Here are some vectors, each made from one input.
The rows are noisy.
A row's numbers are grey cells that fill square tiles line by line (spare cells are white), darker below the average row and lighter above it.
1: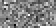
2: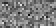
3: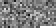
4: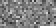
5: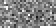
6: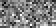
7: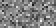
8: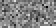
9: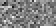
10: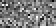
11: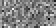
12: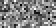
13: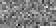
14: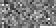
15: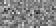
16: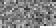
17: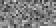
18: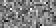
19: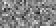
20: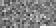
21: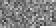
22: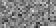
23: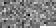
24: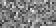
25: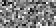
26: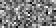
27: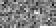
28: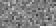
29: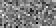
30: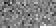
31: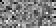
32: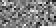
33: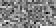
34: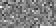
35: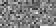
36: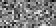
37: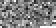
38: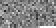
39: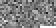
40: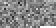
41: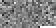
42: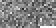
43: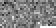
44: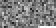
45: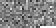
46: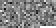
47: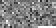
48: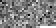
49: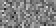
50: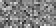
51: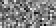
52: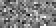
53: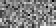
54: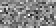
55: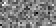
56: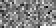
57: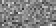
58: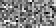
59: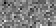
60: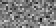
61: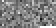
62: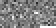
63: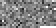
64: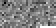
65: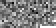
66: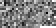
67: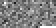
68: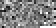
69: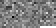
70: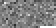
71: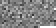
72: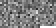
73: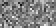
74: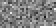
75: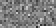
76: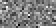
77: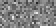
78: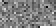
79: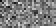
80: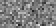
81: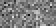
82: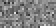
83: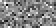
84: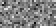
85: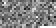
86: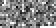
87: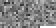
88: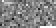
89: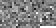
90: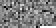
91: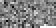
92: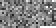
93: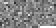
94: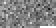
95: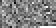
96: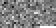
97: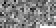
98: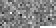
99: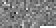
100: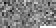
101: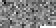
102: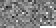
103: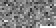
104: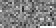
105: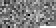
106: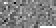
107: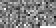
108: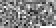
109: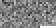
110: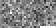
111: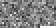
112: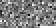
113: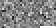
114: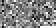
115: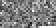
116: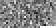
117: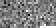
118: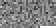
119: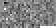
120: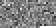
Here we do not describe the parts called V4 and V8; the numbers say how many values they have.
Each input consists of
a value of V4, together with either a point on a 5-point line and a true/false value, or a value of V8.
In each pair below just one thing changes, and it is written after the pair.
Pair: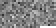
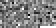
the true/false value
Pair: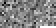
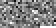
the value of V4
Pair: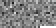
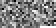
the true/false value
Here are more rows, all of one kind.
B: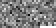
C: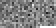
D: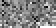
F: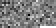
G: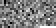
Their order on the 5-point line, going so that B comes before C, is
D, B, C, G, F.
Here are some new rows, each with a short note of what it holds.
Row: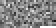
a value of V4 and a value of V8
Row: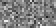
a point on a 5-point line, a true/false value and a value of V4
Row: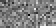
a point on a 5-point line, a true/false value and a value of V4
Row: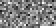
a point on a 5-point line, a true/false value and a value of V4
